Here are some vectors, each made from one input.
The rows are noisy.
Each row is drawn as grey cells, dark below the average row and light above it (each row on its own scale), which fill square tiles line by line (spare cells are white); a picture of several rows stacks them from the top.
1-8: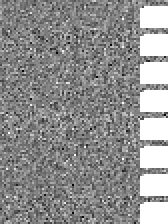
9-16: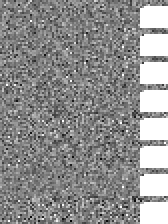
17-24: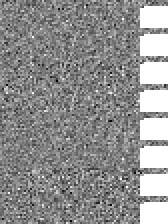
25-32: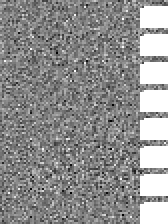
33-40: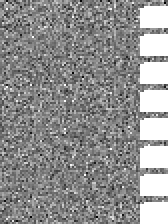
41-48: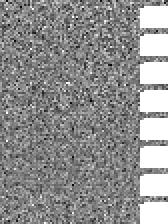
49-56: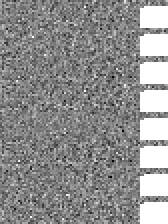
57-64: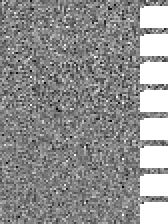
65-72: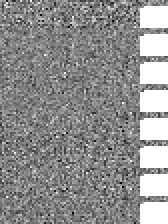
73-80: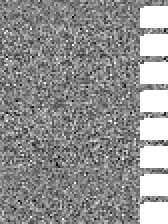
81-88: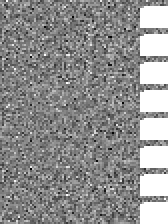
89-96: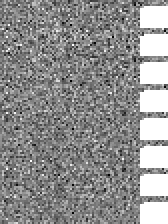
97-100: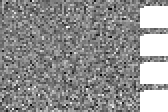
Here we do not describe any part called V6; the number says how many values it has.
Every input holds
a value of V6, together with a list of up to two points on a 5-point line.
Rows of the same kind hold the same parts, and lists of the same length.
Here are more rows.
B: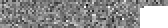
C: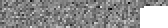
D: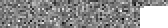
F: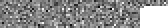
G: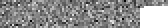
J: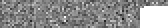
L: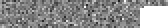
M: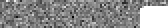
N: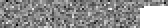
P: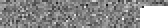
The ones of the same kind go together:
B, D, F, L
C, G, N
J, M, P

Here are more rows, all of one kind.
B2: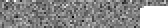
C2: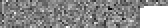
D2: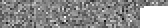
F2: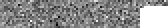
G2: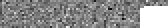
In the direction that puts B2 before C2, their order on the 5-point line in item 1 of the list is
F2, B2, C2, G2, D2.
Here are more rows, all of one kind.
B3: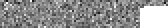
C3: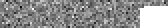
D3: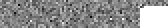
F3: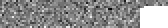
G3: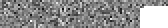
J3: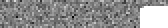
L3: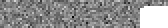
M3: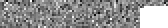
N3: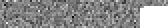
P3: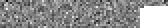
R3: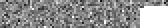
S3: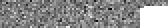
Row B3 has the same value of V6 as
C3, M3, P3 and R3.
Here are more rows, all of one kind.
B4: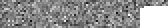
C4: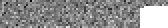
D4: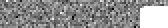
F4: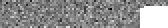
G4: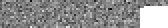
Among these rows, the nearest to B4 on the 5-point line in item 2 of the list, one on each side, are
C4 and F4.
